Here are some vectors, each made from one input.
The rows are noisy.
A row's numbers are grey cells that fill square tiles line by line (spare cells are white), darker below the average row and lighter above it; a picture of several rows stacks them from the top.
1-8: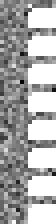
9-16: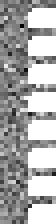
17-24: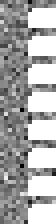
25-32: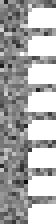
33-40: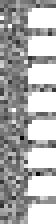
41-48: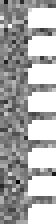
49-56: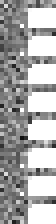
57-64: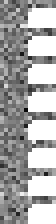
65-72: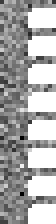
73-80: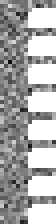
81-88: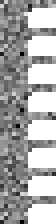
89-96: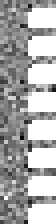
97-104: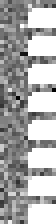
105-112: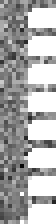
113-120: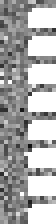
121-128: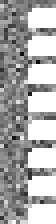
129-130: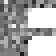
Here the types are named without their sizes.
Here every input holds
a point on a line, together with either a label, or three true/false values.
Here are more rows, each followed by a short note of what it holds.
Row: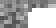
a point on a line and three true/false values
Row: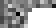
a label and a point on a line
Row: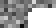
a point on a line and three true/false values
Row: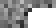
a point on a line and three true/false values
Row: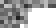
a label and a point on a line
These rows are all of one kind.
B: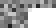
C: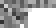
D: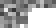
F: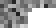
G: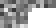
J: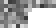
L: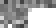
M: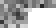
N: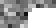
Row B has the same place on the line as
D, G and N.
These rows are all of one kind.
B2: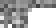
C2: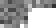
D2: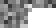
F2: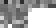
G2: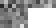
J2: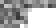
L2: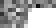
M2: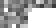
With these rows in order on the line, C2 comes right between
B2 and G2.
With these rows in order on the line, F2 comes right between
D2 and J2.
